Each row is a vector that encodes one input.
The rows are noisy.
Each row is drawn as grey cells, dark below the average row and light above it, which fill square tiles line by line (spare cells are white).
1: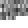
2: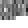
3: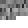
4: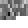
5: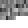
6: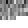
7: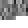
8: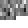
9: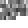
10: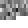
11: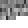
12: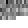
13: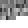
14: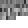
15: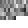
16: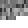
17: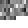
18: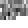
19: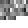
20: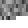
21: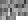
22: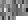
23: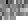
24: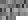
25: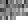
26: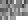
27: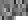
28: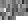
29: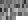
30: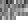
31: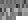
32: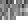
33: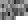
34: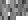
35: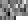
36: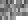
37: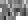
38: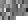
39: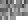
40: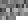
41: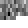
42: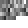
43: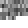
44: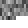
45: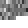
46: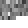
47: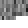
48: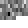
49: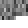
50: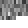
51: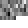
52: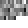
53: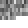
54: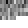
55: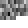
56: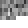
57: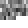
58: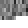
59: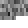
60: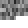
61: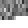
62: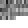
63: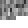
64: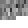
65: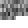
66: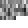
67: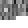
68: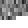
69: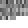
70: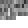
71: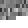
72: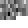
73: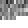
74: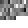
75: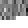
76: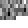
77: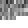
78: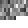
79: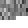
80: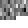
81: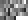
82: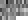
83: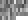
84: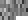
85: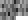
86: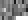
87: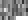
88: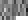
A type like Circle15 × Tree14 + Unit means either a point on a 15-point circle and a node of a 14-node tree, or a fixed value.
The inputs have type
Line7 × Line7 × Line8.
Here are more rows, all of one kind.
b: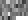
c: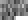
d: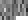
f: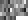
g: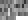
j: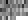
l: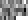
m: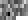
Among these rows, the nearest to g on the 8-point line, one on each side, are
b and j.
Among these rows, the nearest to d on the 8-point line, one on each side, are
b and c.
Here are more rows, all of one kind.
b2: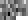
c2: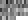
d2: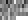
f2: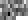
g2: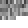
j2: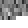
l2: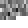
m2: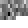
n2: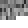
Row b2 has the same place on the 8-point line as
f2, l2 and m2.
